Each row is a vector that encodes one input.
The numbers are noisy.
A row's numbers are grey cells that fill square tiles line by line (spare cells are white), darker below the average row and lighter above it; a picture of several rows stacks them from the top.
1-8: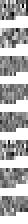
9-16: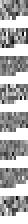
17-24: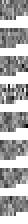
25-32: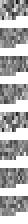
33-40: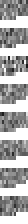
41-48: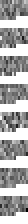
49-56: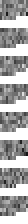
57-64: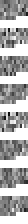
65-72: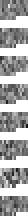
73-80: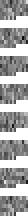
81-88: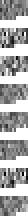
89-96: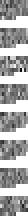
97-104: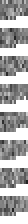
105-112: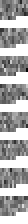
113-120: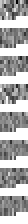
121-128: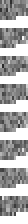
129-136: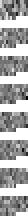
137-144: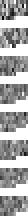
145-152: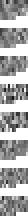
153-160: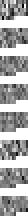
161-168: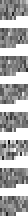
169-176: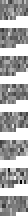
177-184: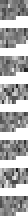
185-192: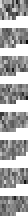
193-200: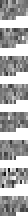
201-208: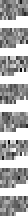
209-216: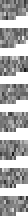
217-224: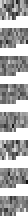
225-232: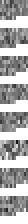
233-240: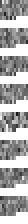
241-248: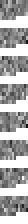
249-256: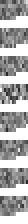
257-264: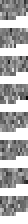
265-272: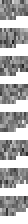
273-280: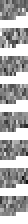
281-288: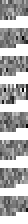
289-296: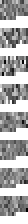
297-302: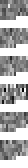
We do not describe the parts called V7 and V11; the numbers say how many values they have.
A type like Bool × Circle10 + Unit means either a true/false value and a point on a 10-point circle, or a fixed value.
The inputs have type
Bool × (Line9 + V7) + Line5 + Line6 + (Tree9 + Unit) × V11.
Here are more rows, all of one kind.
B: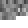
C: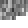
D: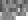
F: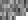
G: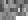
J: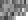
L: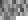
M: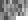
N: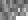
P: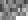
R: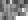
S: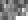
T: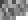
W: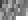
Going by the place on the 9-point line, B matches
D, G, N and P.
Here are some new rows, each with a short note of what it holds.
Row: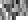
a point on a 6-point line
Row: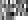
a point on a 5-point line
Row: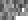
a point on a 9-point line and a true/false value
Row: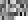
a point on a 5-point line
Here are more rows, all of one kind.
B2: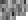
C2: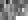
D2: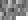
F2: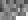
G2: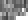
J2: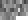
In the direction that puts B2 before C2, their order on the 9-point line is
B2, D2, J2, F2, C2, G2.
